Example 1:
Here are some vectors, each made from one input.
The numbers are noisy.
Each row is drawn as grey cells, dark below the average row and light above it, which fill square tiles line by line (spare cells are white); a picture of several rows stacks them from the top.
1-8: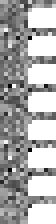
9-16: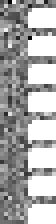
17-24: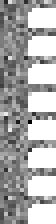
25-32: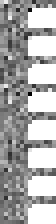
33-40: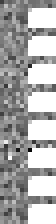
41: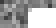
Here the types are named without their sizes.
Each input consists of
a node of a tree.
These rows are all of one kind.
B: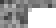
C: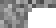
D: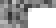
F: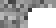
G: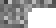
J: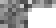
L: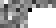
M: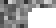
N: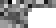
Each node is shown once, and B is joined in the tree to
C and D.
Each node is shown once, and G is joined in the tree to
C and M.
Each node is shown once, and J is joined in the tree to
D.
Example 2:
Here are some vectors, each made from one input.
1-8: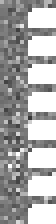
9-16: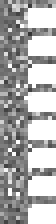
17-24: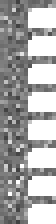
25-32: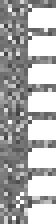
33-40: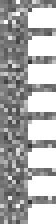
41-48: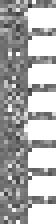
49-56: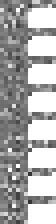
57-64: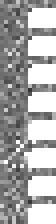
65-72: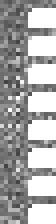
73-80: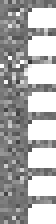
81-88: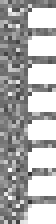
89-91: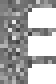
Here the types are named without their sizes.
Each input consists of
four true/false values.
